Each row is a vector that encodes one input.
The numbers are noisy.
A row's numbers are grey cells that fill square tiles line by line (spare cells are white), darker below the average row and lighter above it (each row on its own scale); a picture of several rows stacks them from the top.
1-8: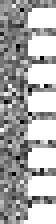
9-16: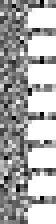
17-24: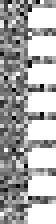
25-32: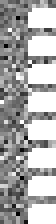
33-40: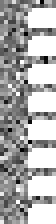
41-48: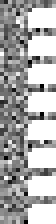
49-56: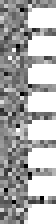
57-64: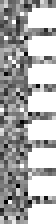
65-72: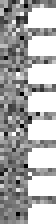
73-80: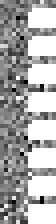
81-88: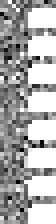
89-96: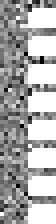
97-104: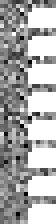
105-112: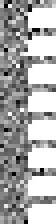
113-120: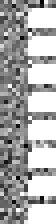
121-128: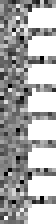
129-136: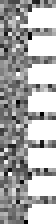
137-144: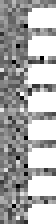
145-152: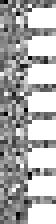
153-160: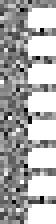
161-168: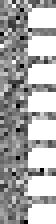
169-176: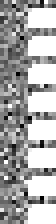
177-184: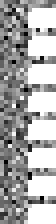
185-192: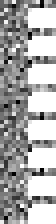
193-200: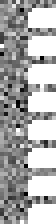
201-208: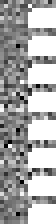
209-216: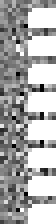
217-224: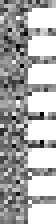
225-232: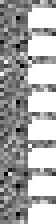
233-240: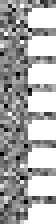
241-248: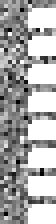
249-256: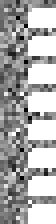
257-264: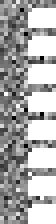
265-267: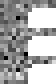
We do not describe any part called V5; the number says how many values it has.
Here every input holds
one of 7 labels, together with a list of up to two items, each a true/false value and a value of V5.
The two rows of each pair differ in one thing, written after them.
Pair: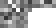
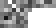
the value of V5 in item 2 of the list
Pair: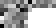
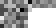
the value of V5 in item 1 of the list
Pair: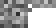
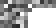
the true/false value in item 1 of the list
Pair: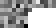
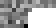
the value of V5 in item 1 of the list
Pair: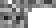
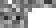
the true/false value in item 2 of the list
